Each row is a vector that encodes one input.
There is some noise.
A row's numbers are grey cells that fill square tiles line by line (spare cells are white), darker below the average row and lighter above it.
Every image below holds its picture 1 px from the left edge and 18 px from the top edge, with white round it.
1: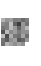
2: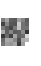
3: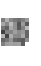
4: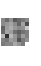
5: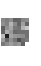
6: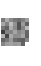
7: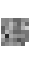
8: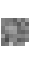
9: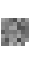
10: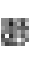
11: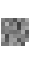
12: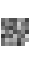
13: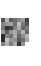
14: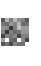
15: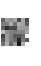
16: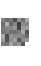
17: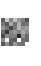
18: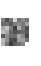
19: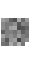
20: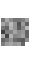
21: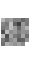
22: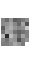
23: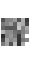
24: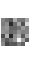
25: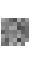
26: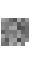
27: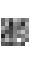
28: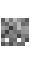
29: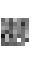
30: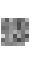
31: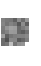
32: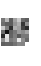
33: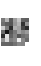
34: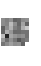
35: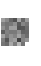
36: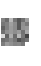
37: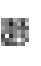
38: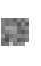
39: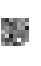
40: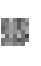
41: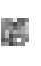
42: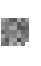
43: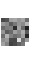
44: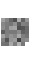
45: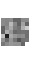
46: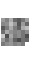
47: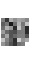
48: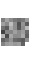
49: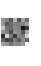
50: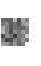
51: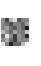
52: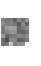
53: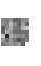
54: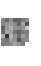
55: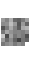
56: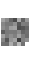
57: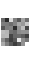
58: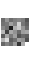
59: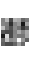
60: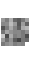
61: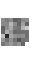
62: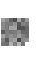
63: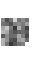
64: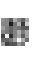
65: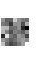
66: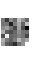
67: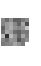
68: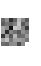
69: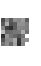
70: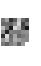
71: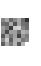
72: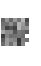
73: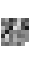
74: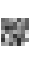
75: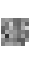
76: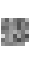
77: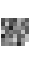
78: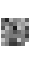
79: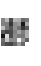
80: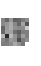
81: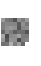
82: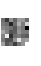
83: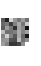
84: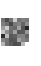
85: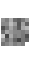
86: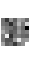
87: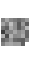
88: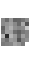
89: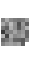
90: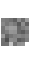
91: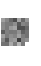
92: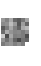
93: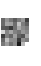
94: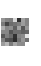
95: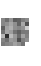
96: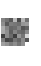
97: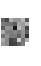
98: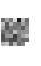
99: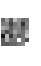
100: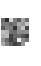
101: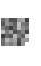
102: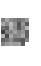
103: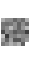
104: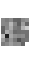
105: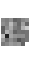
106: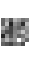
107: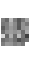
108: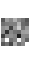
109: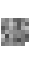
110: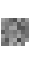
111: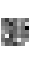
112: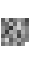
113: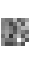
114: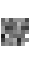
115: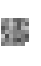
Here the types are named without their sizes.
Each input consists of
a node of a tree, together with either a point on a circle, or a fixed value.
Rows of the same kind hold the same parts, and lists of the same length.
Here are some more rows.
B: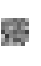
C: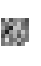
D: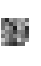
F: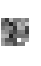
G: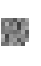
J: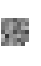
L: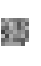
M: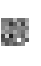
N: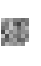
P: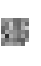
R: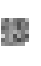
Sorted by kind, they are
B, G, J, L, N, P, R
C, D, F, M

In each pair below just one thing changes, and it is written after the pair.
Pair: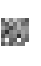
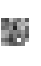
the place on the circle
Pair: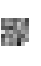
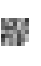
the node of the tree
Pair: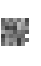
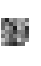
the place on the circle
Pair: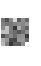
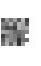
the place on the circle
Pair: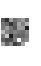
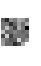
the place on the circle
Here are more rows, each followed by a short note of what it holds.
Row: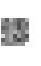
a node of a tree
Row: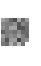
a node of a tree
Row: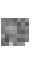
a node of a tree
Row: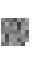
a node of a tree
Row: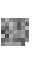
a node of a tree
